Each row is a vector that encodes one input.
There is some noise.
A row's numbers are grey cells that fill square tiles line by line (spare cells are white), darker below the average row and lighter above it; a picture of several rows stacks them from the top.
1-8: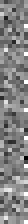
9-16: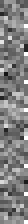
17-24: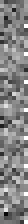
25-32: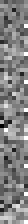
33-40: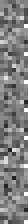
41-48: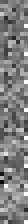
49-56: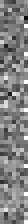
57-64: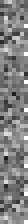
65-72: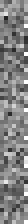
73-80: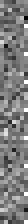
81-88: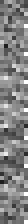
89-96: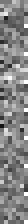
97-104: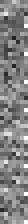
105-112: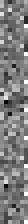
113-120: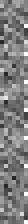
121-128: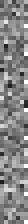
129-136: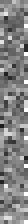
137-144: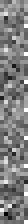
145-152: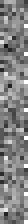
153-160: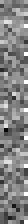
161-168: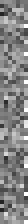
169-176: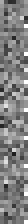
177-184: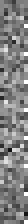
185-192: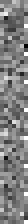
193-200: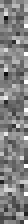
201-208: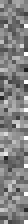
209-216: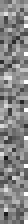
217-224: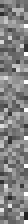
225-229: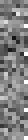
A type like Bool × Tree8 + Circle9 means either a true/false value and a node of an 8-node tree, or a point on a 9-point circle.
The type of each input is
Bool × Bool × Bool + Tree12.
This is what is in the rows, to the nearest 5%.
About 40% of them hold a node of a 12-node tree. The rest hold three true/false values.
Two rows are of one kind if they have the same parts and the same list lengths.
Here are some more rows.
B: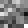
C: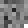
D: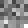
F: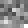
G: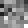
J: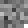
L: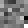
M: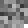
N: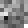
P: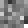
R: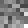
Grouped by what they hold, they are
B, C, J, L, N, P
D, F, G, M, R

